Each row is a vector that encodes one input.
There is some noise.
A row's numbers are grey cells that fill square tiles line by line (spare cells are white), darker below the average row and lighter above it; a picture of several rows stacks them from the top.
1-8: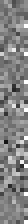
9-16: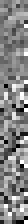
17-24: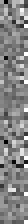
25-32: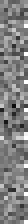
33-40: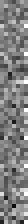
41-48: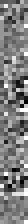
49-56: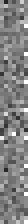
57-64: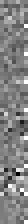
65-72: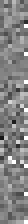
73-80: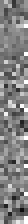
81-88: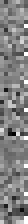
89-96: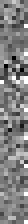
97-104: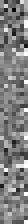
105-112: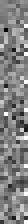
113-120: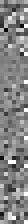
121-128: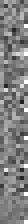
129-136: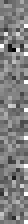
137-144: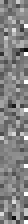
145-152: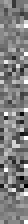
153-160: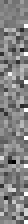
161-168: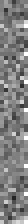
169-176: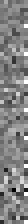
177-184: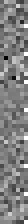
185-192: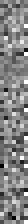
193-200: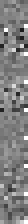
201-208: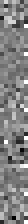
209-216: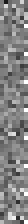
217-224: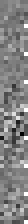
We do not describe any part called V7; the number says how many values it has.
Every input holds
a list of up to two items, each a point on a 4-point line and a value of V7.
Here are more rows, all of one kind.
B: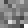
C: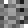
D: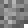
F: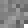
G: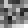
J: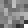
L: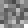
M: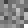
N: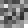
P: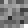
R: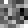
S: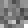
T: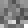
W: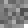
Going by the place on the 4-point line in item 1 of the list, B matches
F, J and R.
